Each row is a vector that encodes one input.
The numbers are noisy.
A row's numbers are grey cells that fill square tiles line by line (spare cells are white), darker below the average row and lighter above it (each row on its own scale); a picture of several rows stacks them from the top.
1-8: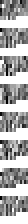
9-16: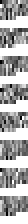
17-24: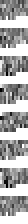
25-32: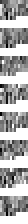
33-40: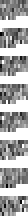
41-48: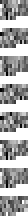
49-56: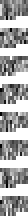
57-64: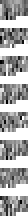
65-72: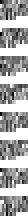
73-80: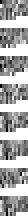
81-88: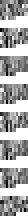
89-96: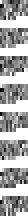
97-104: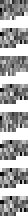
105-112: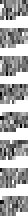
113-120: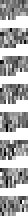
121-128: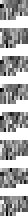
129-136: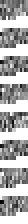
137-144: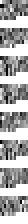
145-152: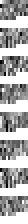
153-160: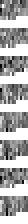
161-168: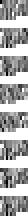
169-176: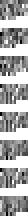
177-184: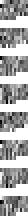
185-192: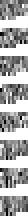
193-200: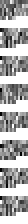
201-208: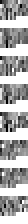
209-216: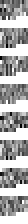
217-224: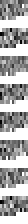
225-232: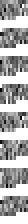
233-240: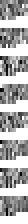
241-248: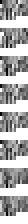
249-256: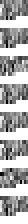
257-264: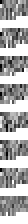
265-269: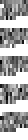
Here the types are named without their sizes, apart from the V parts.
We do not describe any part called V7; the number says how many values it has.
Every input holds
a true/false value, together with either a point on a line, or a value of V7.
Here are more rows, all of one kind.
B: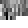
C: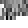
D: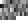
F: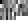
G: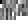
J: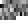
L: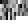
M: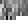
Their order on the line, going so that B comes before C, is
G, F, L, J, B, D, M, C.
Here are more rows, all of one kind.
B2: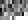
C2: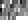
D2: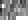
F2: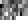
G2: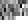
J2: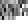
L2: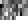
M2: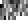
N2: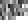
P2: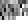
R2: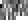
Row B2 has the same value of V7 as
F2 and L2.
